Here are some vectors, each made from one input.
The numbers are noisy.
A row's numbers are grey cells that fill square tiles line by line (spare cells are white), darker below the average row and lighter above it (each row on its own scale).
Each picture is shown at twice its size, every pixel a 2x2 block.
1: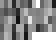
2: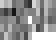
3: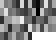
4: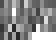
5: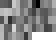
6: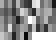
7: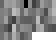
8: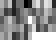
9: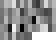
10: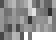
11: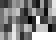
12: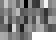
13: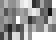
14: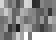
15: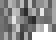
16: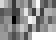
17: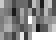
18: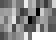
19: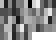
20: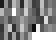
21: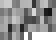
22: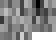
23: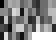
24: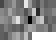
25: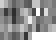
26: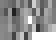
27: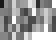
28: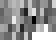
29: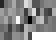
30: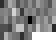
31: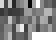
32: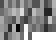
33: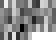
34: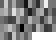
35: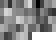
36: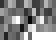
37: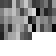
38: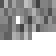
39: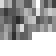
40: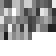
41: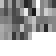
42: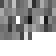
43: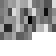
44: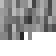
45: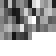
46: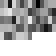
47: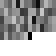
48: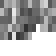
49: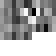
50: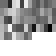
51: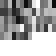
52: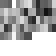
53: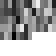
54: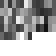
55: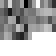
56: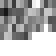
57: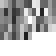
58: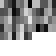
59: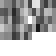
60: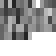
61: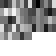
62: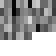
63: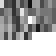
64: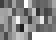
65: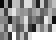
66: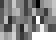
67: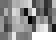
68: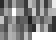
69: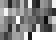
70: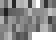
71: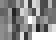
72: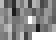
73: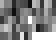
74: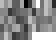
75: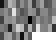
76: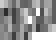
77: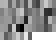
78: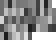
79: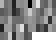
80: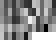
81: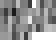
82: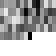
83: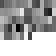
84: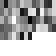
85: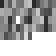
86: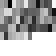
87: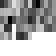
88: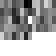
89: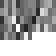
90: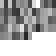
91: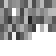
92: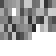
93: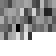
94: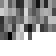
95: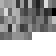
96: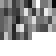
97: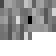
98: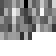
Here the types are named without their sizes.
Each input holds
a node of each of two trees, together with either a fixed value, or a node of a tree.
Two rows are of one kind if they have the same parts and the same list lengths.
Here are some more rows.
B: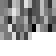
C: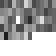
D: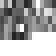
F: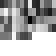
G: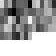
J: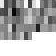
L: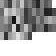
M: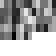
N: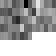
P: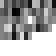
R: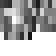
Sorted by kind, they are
B, C, F, L, R
D, G, J, M, N, P

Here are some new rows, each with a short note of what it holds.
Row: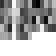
a node of each of three trees
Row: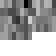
a node of each of two trees
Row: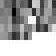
a node of each of two trees
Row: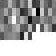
a node of each of three trees
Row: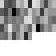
a node of each of two trees
